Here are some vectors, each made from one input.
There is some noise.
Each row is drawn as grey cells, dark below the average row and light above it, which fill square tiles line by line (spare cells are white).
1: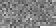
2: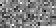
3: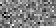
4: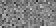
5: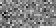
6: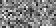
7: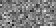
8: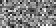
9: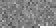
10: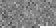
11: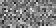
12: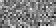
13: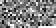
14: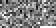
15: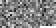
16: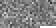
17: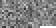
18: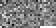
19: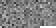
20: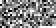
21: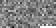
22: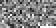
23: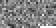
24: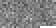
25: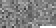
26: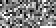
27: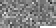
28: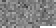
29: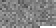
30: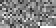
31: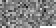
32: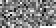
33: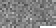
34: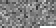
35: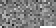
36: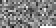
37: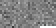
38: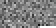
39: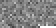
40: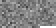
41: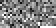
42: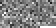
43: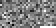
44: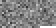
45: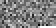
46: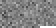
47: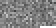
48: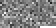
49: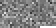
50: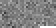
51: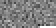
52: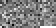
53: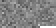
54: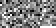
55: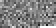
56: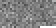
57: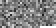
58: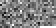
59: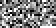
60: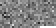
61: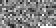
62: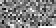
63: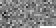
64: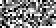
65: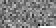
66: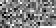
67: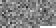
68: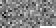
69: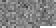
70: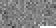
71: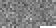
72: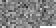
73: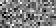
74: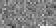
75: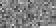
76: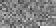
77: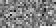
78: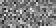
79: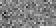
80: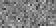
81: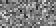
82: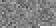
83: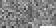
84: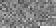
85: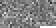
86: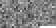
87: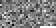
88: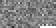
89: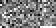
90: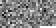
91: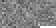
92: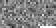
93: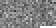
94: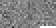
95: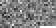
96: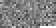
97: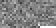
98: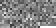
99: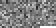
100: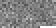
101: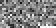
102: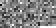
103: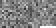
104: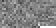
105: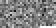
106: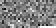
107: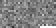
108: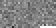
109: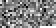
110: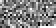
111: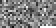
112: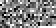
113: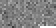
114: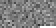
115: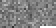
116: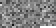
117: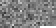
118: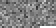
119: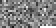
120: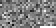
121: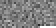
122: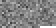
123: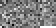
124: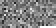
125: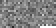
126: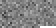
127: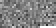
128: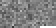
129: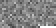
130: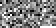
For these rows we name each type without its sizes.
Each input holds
either a label, or a point on a line.
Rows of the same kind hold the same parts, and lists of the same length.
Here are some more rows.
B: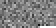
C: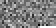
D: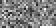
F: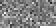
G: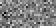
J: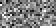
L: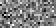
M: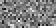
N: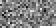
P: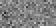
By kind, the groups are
B, C, J, M
D, F, G, L, N, P

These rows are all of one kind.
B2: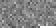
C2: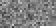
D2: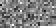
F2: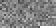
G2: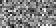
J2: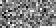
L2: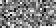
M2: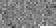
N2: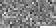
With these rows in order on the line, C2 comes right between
D2 and G2.
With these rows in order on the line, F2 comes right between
J2 and L2.
